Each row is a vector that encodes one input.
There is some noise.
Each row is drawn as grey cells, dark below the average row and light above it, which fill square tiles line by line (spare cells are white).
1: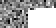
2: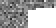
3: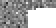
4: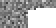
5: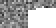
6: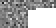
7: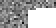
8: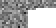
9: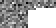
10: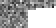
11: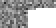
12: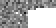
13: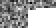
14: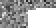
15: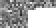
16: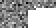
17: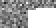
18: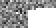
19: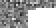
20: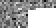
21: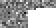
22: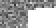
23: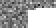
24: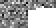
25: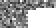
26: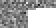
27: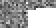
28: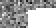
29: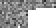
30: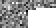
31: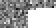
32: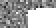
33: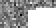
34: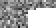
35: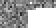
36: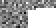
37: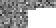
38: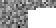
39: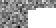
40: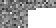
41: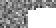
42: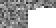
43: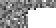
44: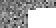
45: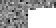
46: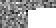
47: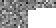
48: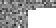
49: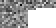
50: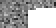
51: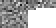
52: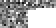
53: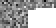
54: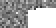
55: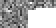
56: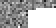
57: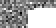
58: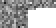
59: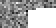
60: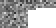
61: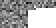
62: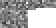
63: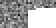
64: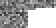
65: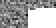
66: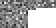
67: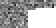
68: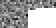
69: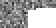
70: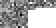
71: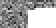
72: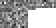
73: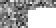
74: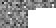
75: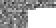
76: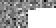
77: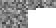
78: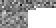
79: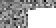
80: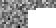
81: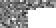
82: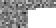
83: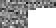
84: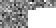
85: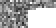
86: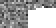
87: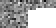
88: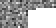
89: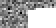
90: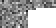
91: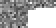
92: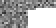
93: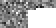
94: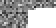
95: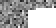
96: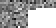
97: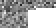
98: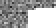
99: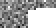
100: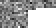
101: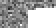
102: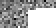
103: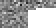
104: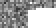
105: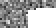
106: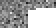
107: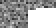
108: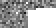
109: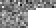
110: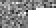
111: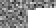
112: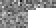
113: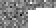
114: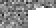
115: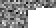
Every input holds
either one of 6 labels and a point on a 10-point line, or a node of a 10-node tree.
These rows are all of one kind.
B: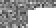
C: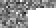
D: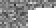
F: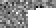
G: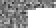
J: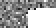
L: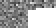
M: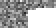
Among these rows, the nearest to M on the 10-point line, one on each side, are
C and G.
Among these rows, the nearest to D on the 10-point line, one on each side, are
B and L.
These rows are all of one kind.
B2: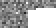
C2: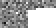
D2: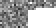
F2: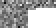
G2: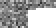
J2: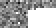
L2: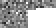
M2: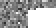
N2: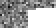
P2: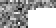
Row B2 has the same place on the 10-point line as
C2 and L2.
